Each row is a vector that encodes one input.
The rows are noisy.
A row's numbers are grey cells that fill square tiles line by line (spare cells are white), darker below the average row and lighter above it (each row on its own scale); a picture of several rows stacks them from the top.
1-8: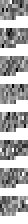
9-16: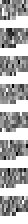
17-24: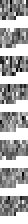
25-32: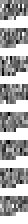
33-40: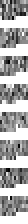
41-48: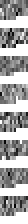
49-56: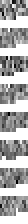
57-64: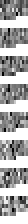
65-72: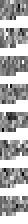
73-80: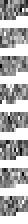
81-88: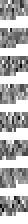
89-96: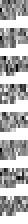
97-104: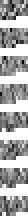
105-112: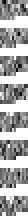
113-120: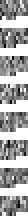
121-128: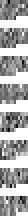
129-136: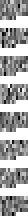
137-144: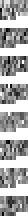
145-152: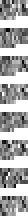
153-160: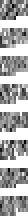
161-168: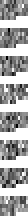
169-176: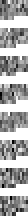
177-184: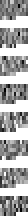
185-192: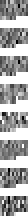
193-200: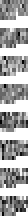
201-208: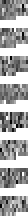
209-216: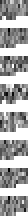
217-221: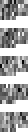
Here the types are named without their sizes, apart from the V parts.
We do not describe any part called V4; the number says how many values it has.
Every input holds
a point on a line and a value of V4, together with either a point on a line, or three true/false values.
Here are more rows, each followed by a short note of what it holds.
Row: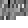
a point on a line, three true/false values and a value of V4
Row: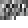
a point on a line, three true/false values and a value of V4
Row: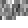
a point on each of two lines and a value of V4
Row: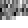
a point on each of two lines and a value of V4
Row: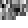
a point on a line, three true/false values and a value of V4
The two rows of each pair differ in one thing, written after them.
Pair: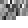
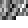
the value of V4
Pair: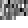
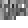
one of the three true/false values
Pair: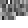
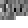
one of the three true/false values
